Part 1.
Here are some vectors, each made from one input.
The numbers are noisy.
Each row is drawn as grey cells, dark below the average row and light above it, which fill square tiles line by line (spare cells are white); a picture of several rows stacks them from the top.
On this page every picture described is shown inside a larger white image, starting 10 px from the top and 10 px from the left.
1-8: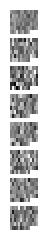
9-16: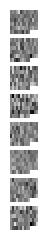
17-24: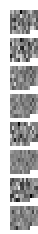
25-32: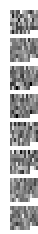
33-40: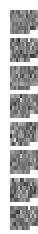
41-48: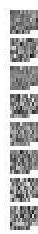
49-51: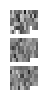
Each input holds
either a fixed value, or a node of an 8-node tree.
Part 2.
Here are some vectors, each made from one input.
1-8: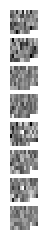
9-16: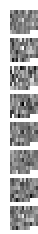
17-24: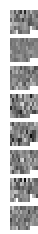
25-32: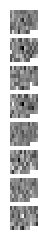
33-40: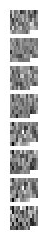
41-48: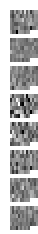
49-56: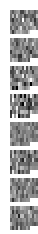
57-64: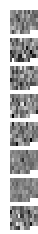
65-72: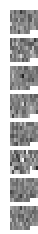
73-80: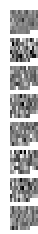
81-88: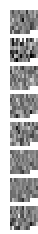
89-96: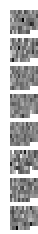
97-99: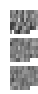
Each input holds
either a fixed value, or a node of an 11-node tree.
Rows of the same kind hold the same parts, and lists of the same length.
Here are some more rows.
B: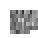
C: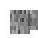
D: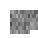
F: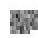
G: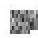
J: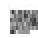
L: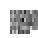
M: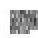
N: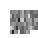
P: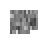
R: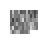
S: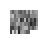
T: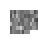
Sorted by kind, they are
B, C, D, F, G, L, N, R, T
J, M, P, S

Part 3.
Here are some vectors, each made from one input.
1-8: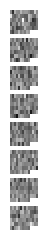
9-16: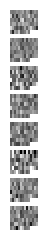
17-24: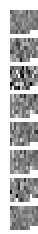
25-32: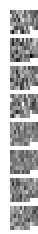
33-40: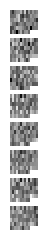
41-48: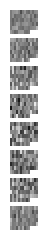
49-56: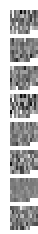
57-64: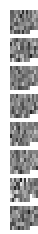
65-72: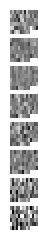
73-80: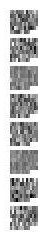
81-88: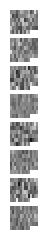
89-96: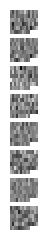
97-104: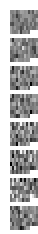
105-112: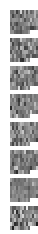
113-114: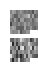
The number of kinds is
2.
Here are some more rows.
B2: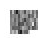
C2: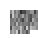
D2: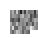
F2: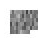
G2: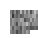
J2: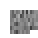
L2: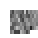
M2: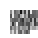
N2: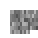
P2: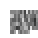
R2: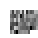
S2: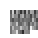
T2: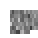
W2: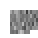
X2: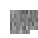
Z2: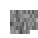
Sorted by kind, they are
B2, C2, D2, F2, G2, J2, L2, M2, N2, R2, S2, T2, W2, X2, Z2
P2

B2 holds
a node of a 10-node tree.
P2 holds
a fixed value.
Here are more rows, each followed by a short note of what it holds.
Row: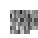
a node of a 10-node tree
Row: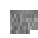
a node of a 10-node tree
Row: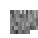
a node of a 10-node tree
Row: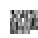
a fixed value
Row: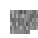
a node of a 10-node tree
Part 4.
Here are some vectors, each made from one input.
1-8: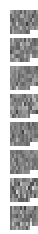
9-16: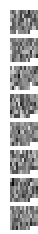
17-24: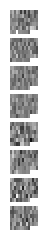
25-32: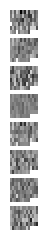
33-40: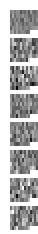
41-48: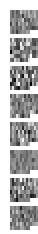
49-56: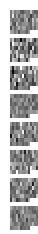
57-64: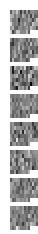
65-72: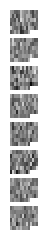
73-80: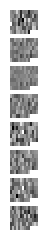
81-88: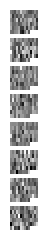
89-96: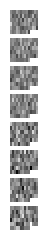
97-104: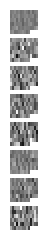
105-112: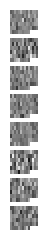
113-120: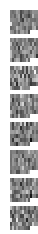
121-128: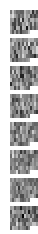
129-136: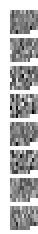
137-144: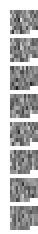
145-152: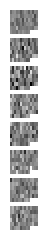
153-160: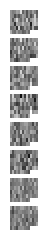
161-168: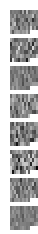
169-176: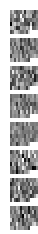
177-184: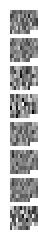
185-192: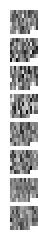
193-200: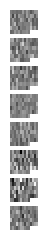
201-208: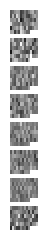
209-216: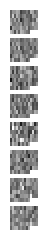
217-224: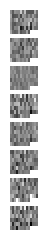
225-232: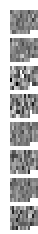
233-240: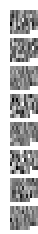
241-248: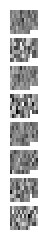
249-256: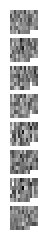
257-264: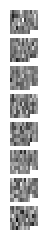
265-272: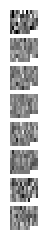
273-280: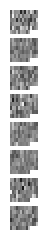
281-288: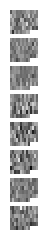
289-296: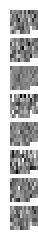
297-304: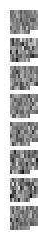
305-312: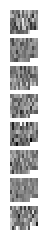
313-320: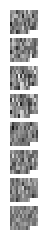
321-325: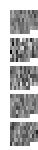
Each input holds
either a fixed value, or a node of a 10-node tree.
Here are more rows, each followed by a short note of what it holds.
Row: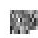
a fixed value
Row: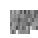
a node of a 10-node tree
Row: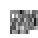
a fixed value
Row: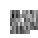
a node of a 10-node tree
